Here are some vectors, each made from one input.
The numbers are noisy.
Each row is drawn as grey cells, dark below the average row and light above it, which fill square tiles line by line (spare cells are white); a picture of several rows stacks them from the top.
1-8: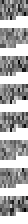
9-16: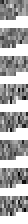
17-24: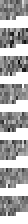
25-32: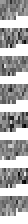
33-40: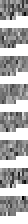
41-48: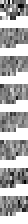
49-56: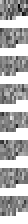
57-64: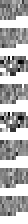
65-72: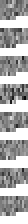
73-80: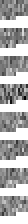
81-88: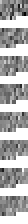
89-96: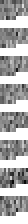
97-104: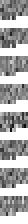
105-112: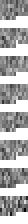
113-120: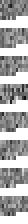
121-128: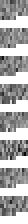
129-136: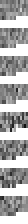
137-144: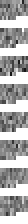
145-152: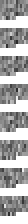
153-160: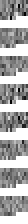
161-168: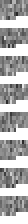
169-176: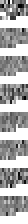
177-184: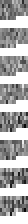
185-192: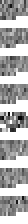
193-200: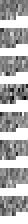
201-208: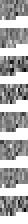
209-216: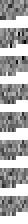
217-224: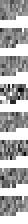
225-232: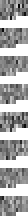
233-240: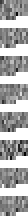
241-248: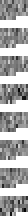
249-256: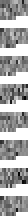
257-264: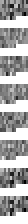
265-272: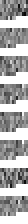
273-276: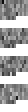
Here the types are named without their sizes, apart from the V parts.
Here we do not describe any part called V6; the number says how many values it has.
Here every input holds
a list of items, each either a point on a line, or a true/false value and a value of V6.
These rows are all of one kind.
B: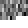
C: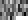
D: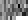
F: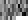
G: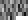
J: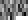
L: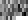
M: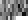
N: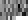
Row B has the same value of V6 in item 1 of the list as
D and F.
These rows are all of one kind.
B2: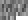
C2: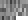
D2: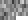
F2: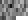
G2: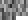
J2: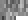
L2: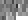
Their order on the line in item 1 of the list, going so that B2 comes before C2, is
G2, F2, B2, L2, J2, C2, D2.
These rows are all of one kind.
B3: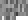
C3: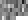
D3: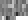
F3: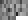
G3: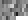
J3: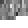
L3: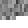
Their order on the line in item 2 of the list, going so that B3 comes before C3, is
G3, F3, J3, D3, L3, B3, C3.
